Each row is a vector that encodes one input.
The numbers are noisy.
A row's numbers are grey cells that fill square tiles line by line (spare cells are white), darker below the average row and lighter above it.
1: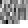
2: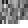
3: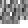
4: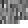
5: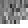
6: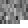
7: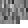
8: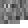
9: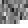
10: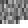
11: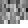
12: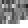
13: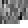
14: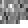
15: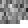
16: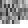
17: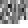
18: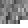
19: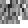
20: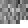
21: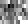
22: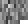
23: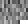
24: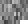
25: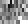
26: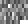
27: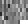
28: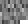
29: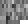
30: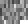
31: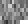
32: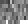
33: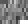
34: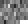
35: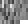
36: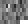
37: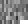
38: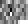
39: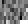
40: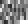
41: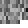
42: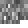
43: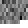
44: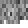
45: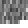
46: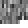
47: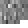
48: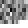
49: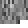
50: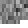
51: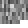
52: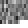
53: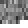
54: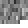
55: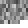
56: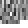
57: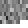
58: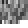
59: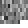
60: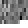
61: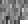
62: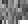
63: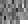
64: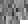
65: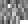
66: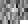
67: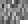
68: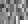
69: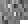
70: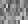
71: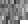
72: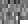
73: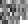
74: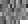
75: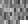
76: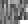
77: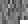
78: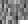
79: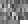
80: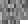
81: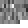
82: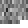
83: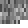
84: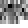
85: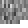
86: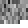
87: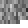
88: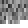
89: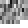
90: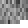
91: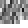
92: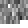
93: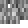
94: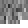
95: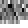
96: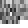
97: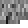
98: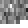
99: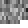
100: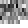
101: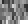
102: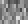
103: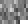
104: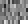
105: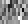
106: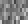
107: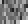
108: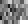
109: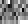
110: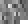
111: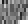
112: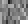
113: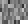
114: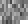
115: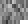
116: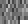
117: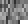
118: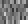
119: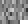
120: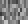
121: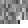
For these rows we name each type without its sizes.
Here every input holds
a point on a line, together with either a point on a line, or four true/false values.
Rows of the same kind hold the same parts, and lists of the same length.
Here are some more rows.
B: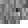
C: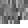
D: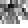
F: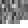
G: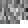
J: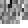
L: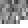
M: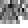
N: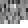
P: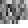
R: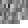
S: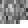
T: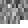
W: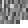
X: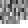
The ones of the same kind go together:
B, C, F, G, L, N, R, S, T, W
D, J, M, P, X

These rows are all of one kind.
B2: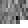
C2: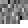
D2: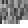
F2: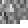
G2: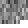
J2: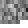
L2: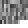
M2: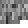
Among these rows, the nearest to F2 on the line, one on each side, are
J2 and M2.
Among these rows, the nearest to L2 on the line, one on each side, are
B2 and D2.
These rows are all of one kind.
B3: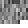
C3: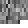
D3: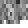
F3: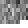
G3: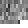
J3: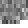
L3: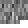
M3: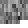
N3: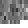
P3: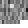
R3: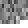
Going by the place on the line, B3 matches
F3, L3 and R3.
